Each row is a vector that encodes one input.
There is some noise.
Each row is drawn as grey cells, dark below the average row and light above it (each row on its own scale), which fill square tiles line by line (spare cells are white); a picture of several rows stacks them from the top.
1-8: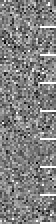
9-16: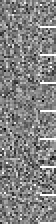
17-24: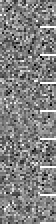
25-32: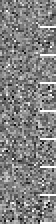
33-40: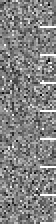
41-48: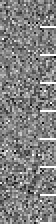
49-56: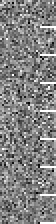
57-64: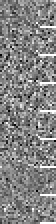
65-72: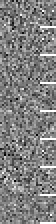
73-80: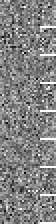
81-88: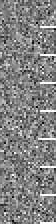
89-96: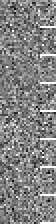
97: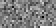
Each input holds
three true/false values, together with either a point on a 7-point line, or a node of a 7-node tree.
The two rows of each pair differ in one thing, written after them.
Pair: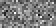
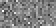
the node of the tree
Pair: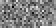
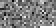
the node of the tree
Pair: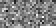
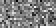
the node of the tree
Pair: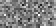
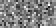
the node of the tree
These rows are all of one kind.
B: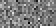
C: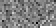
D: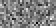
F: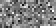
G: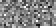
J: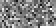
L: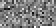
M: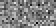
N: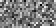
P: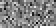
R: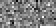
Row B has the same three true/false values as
F, J and R.
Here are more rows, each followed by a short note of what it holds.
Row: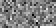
a node of a 7-node tree and three true/false values
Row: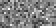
a point on a 7-point line and three true/false values
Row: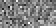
a node of a 7-node tree and three true/false values
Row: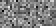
a point on a 7-point line and three true/false values
